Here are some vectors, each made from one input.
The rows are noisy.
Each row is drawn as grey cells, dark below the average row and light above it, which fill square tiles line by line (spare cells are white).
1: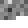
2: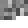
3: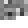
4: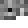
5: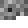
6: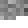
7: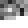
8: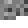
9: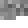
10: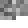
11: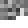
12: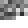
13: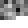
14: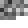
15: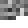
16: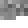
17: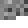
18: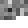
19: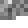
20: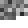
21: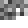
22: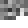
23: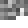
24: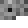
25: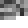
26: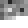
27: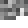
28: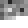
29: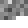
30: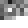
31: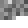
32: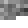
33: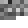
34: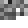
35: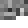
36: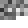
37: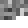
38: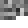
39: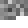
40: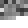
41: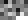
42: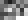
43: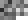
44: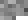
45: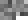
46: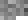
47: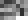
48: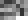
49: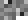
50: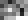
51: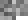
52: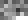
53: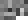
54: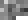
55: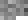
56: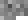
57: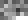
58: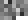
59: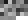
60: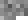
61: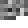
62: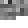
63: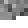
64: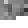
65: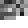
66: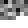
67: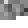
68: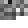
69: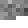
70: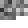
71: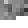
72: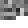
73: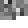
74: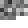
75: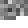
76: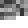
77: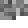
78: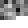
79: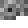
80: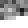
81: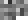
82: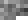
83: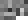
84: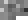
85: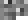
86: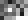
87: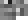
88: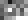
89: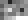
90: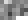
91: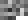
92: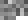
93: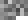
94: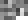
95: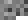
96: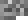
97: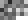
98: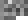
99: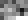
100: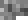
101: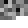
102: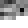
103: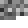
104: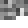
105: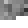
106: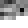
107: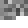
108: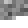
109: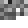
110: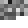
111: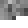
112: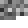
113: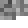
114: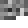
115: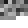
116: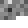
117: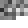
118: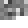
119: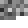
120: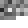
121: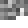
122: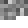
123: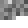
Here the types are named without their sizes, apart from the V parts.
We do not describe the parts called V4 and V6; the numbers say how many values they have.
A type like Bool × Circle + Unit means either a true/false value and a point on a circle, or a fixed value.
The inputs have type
((Bool × Bool × Bool + Unit) × V6 + V4) × Line.
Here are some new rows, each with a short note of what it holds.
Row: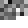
a point on a line, three true/false values and a value of V6
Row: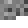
a point on a line and a value of V6
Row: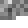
a point on a line, three true/false values and a value of V6
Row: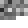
a point on a line and a value of V6
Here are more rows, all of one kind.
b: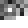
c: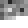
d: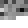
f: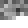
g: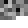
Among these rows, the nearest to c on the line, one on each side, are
b and d.
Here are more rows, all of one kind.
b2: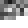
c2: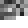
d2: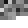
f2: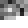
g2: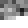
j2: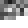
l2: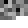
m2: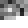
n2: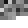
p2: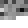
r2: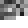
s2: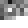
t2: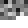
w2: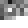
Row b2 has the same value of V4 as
j2, p2 and t2.
